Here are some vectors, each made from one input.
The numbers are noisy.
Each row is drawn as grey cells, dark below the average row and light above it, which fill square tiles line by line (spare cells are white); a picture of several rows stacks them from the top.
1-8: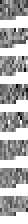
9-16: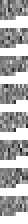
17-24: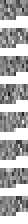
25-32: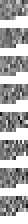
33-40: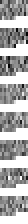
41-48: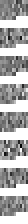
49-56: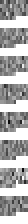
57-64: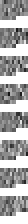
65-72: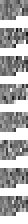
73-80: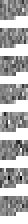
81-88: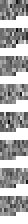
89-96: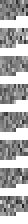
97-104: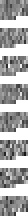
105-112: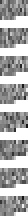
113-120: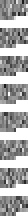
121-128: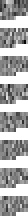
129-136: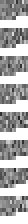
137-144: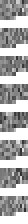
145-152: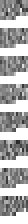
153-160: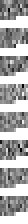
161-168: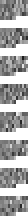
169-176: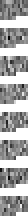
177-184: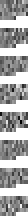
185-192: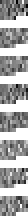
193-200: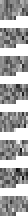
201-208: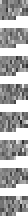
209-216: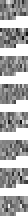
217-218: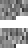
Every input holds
a true/false value, together with either a point on a 9-point circle, or a fixed value.
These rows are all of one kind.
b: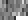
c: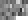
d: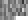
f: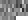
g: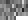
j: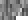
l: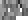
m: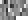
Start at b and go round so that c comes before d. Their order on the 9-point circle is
b, f, g, m, c, d, l, j.
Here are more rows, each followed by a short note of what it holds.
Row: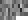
a true/false value
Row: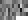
a true/false value
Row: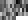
a true/false value
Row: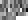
a point on a 9-point circle and a true/false value
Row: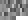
a point on a 9-point circle and a true/false value
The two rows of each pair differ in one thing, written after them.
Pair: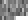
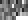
the true/false value
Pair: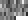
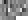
the place on the 9-point circle
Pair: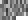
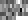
the true/false value
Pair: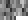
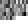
the true/false value
